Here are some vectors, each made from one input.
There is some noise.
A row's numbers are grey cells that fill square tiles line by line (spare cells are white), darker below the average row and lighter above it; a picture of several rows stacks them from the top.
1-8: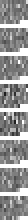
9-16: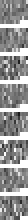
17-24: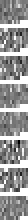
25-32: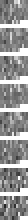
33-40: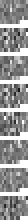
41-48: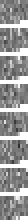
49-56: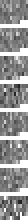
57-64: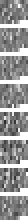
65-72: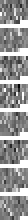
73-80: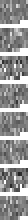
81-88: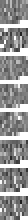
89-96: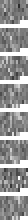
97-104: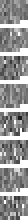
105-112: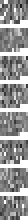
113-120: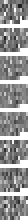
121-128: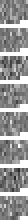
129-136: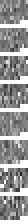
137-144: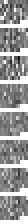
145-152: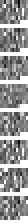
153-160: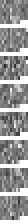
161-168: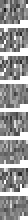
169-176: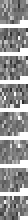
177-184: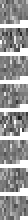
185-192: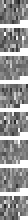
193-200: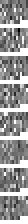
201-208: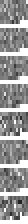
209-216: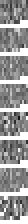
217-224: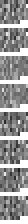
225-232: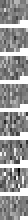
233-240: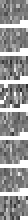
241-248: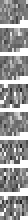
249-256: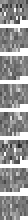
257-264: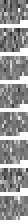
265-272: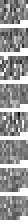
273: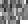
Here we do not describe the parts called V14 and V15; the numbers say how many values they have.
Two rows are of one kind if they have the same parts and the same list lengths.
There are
3 kinds of row.
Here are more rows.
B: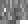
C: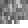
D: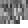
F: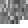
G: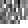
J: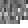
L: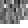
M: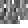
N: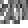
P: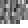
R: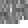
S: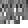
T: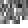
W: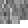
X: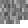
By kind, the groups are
B, F
C, R, W, X
D, G, J, L, M, N, P, S, T

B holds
a point on a 5-point line and a true/false value.
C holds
a true/false value and a value of V14.
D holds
a value of V15.
